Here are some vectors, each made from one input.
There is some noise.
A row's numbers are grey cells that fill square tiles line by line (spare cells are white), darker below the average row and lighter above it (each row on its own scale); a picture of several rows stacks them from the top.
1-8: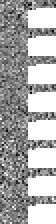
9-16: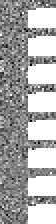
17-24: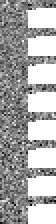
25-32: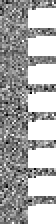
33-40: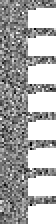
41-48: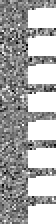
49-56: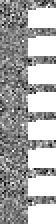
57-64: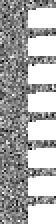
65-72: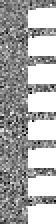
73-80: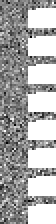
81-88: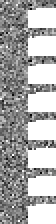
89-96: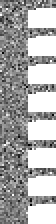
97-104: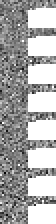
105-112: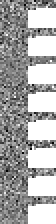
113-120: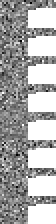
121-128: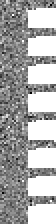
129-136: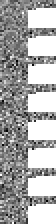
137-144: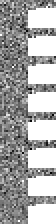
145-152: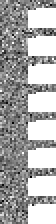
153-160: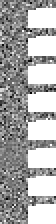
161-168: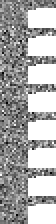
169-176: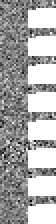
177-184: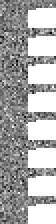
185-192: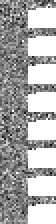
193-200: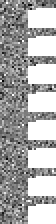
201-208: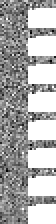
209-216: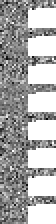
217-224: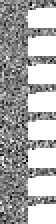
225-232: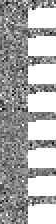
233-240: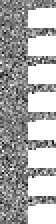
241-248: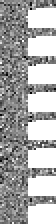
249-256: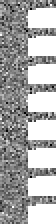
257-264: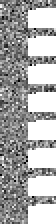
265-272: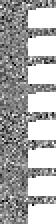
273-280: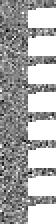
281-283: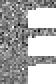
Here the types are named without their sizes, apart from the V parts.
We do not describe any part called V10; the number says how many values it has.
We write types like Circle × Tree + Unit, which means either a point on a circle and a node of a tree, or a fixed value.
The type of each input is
Bool × Line × (Line + Tree) + V10.
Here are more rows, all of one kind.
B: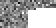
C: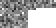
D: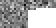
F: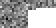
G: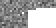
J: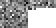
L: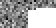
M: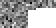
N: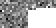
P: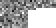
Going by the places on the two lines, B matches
L, M and P.
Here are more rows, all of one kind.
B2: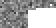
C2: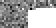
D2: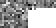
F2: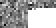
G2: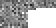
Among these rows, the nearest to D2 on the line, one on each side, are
B2 and F2.
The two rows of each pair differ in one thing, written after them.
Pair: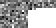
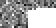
the node of the tree
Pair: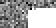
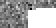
the node of the tree
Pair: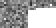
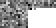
the node of the tree
